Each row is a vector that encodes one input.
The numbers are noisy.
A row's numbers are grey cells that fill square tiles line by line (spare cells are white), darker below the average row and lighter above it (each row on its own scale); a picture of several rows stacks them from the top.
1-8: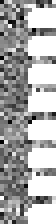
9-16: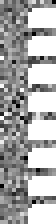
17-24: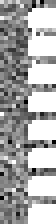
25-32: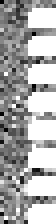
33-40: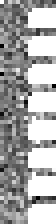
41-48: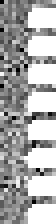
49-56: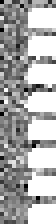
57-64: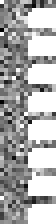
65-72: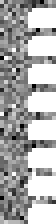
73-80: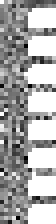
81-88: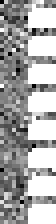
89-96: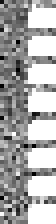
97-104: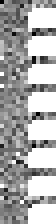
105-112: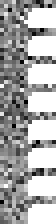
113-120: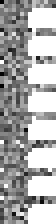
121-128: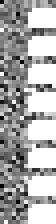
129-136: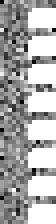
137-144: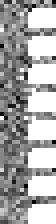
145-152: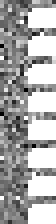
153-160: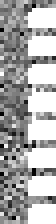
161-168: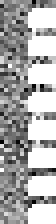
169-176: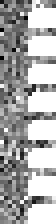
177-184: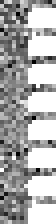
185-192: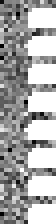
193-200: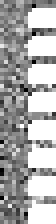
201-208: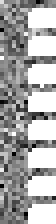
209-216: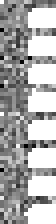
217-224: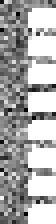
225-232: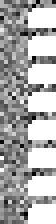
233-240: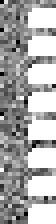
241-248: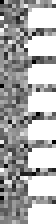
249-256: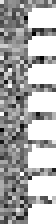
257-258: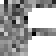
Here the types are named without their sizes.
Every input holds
a node of each of three trees, together with either a fixed value, or a node of a tree.
